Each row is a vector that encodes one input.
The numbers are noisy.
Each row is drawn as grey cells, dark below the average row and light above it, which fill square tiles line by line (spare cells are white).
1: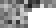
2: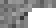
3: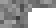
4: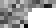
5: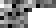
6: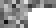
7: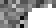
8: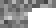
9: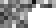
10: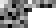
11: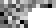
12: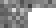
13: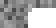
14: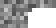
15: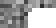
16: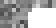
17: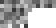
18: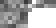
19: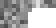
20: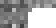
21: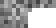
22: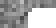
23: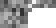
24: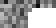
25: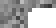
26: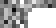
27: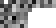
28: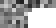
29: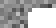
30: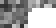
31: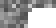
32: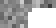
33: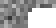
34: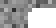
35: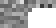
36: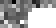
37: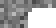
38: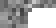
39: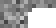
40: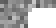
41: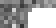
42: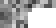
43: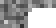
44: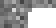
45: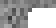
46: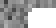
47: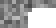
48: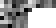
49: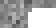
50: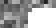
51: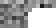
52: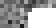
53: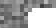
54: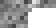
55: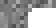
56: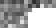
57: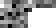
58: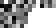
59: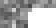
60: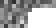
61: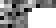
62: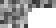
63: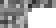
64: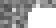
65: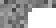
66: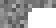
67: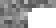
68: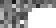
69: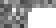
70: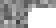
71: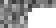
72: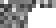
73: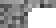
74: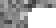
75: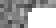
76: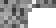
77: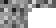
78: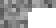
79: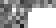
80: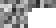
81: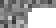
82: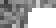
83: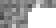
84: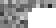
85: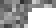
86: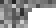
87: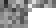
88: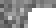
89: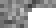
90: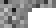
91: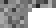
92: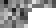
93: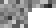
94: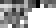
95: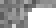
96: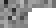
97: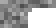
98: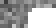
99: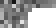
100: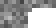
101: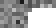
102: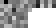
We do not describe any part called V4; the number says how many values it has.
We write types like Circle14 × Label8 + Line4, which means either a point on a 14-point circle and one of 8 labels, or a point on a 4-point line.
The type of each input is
List3(Bool × V4).
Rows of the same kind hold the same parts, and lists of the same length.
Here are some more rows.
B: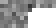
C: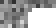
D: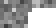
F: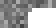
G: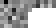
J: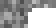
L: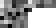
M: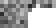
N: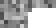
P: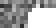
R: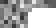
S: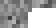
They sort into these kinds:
B, F, G, J, M, P
C
D, N, R, S
L

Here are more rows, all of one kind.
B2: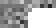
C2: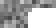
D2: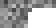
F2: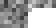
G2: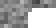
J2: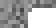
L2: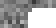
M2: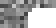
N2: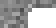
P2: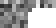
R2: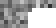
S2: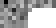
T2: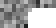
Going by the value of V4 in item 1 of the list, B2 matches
L2, P2 and R2.
